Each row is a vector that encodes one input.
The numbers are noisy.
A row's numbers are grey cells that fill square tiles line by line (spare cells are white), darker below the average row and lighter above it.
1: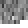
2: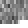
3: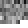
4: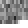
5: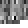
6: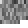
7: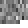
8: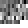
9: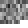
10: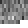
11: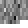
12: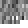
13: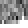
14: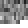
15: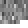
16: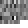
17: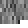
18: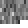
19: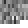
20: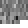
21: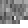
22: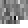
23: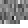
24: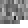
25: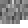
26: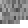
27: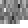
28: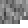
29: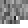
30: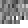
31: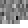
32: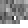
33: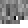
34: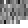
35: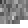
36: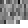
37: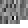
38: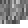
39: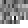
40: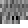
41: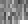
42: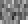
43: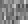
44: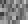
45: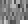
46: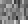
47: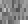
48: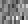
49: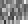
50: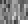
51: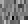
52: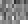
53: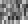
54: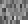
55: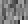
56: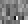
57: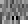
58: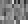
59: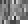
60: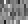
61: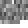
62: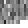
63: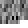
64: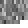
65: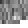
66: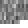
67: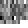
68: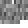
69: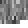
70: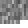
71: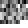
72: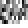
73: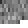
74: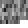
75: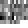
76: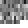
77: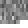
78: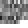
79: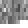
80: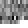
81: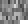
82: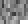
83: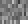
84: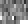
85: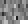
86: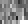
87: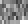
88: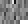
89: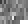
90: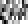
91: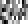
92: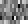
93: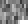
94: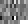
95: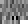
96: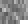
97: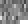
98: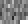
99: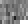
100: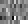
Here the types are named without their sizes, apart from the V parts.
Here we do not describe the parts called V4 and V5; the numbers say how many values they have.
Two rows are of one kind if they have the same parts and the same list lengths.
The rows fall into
2 kinds.
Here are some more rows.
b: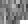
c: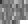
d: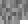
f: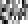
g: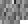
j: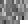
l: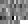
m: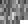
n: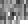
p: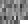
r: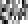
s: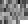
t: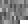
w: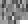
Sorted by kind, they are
b, c, d, g, j, l, m, n, p, s, t, w
f, r

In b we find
a point on each of two lines, a true/false value, a value of V4 and a value of V5.
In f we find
a fixed value.
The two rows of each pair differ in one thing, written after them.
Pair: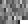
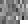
the value of V4
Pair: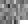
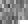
the place on one of the two lines
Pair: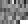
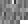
the place on one of the two lines
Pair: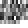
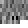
the value of V5
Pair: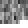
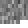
the value of V5
